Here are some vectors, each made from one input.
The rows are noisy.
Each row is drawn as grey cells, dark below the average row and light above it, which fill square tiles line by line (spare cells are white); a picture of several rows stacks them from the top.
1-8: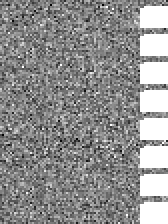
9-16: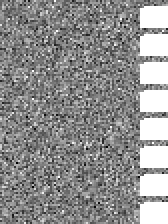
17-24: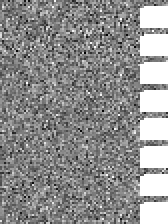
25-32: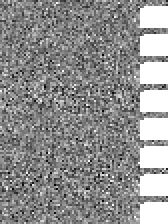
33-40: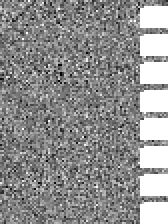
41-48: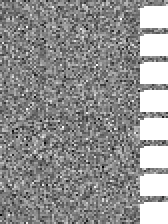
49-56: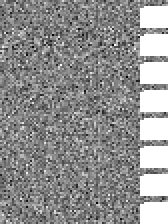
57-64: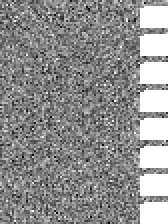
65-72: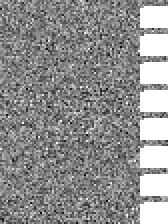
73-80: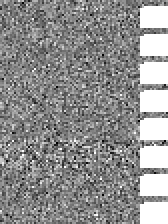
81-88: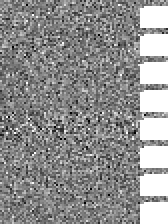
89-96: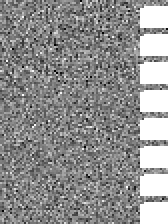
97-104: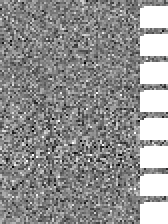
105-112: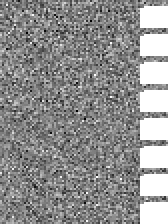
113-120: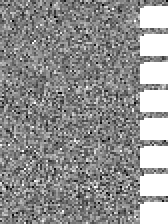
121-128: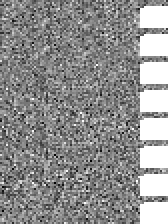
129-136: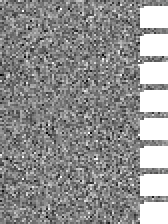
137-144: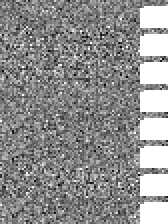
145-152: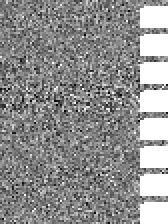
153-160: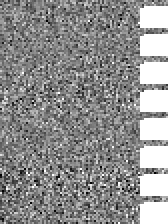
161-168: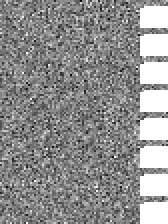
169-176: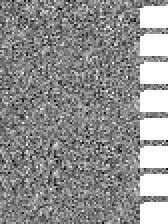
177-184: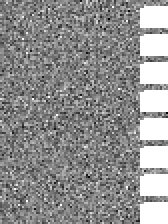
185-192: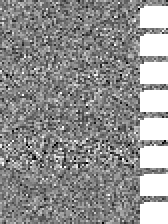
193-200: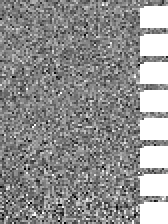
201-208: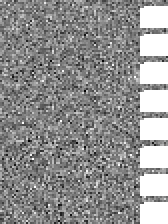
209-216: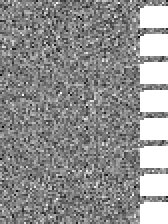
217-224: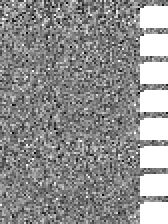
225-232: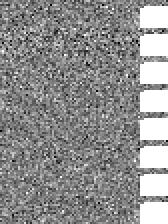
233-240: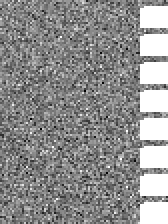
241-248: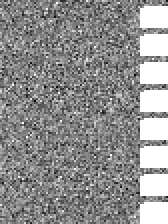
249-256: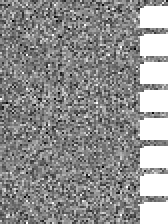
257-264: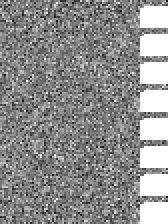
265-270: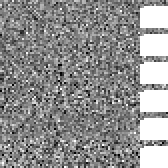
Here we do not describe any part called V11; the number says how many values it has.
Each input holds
either a point on an 18-point circle, or three true/false values, or a value of V11.
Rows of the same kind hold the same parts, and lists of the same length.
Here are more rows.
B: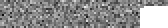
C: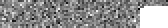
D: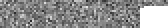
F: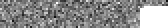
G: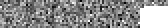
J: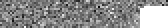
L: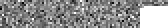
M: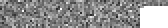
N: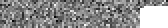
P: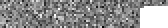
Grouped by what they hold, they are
B, D, L, M, P
C, F, J, N
G

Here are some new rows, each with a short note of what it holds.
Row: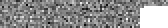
a value of V11
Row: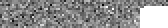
three true/false values
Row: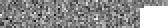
a value of V11
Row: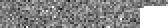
a point on an 18-point circle
